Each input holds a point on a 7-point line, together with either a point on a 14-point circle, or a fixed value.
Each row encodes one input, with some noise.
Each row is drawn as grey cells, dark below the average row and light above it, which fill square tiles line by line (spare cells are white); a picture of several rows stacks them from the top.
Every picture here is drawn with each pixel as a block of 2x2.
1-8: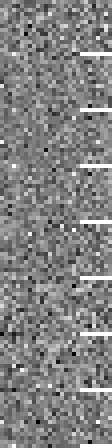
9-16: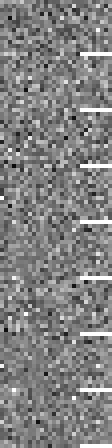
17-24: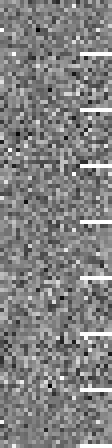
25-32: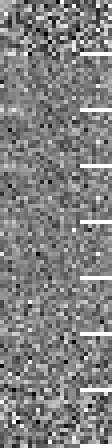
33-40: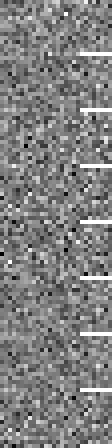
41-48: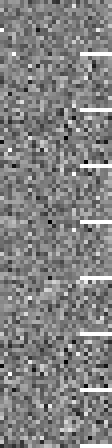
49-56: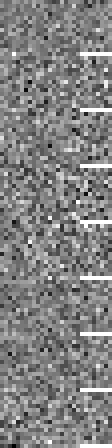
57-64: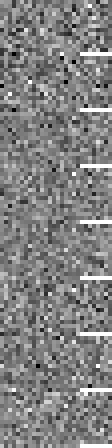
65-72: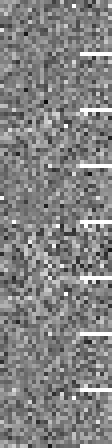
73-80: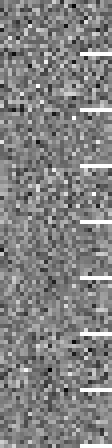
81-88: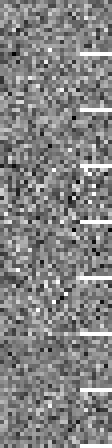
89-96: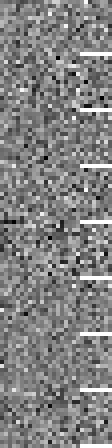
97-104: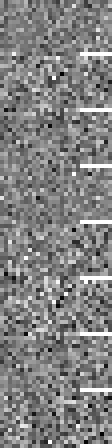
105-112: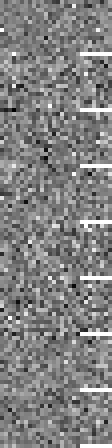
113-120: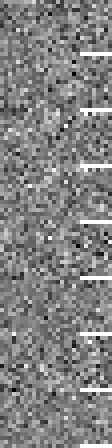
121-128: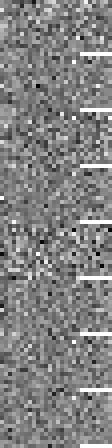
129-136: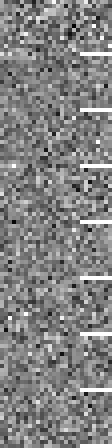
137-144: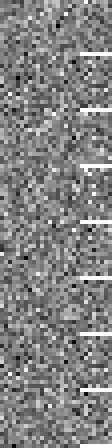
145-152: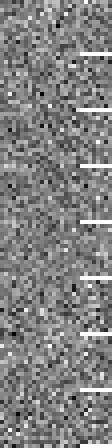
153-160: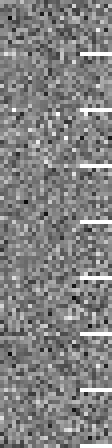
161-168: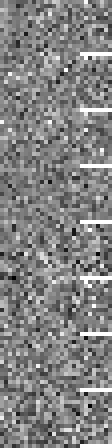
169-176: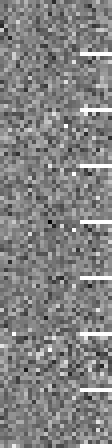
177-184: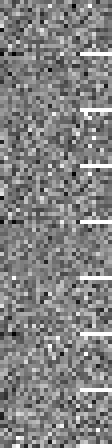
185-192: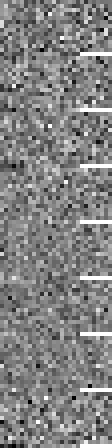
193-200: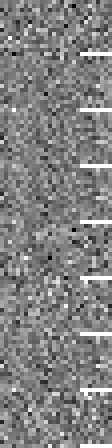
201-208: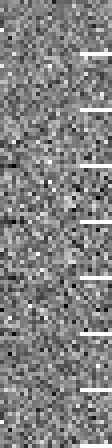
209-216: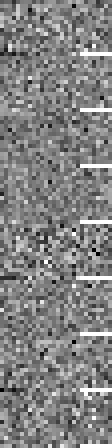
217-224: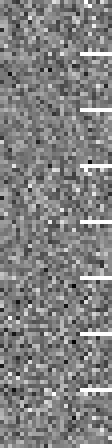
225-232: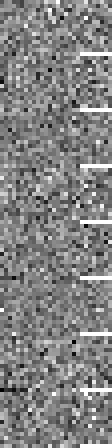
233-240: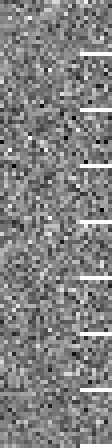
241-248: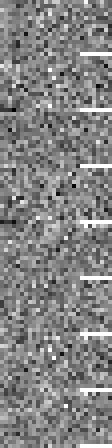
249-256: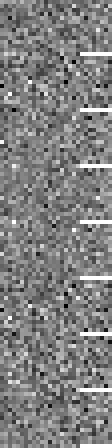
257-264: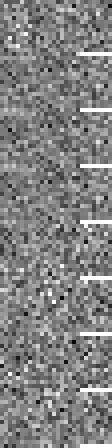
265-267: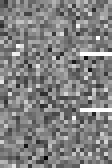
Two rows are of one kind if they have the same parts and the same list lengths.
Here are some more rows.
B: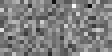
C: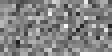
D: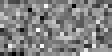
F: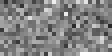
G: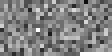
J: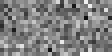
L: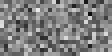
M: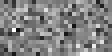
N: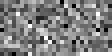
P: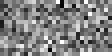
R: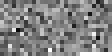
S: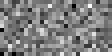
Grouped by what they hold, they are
B, C, D, F, G, L, M, R
J, N, P, S

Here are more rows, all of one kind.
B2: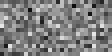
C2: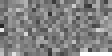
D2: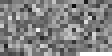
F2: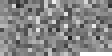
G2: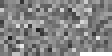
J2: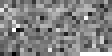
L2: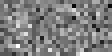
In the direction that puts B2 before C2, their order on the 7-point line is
L2, D2, B2, J2, F2, G2, C2.
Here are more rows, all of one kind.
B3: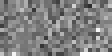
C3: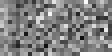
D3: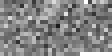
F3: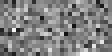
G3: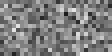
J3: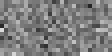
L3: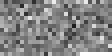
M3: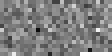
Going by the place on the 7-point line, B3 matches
J3 and M3.
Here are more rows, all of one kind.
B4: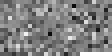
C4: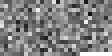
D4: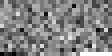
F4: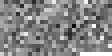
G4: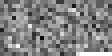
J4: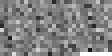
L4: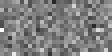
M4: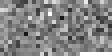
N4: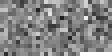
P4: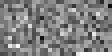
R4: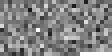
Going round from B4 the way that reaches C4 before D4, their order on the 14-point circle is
B4, F4, G4, P4, C4, R4, D4, M4, N4, L4, J4.
